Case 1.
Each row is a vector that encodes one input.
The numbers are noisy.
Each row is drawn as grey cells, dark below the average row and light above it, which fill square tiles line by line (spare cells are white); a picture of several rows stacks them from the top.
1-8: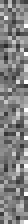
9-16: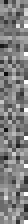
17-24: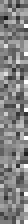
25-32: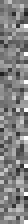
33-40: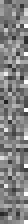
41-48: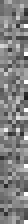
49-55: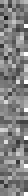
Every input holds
four true/false values.
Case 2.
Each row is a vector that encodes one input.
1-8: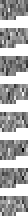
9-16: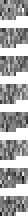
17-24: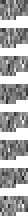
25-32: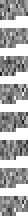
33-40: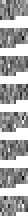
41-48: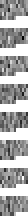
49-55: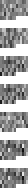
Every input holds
four true/false values.
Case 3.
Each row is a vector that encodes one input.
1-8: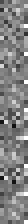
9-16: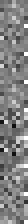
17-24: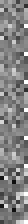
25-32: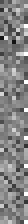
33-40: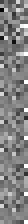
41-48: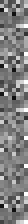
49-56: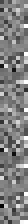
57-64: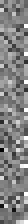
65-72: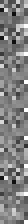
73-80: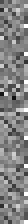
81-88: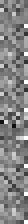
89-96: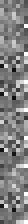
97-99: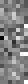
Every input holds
a point on an 8-point line.
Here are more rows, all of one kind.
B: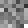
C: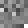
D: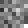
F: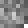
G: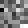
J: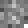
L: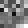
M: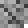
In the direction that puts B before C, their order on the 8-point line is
M, B, C, F, J, D, G, L.
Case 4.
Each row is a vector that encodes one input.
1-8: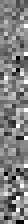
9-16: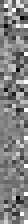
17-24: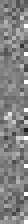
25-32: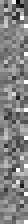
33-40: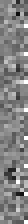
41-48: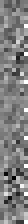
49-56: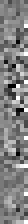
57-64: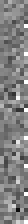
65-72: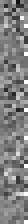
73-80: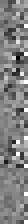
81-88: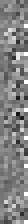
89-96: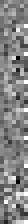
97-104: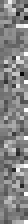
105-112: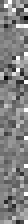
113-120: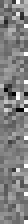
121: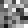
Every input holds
four true/false values.
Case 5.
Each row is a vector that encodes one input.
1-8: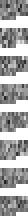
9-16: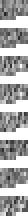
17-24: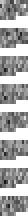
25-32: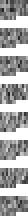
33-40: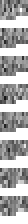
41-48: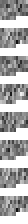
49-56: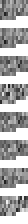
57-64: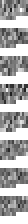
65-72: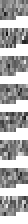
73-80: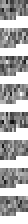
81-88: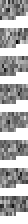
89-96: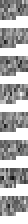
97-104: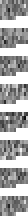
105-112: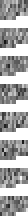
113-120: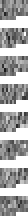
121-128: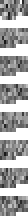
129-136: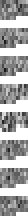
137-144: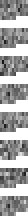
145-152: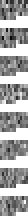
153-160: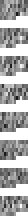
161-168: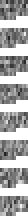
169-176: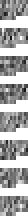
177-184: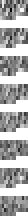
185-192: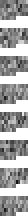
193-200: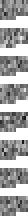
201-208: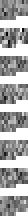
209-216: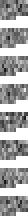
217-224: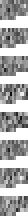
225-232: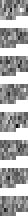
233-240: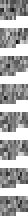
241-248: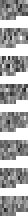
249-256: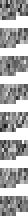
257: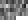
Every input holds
one of 8 labels.
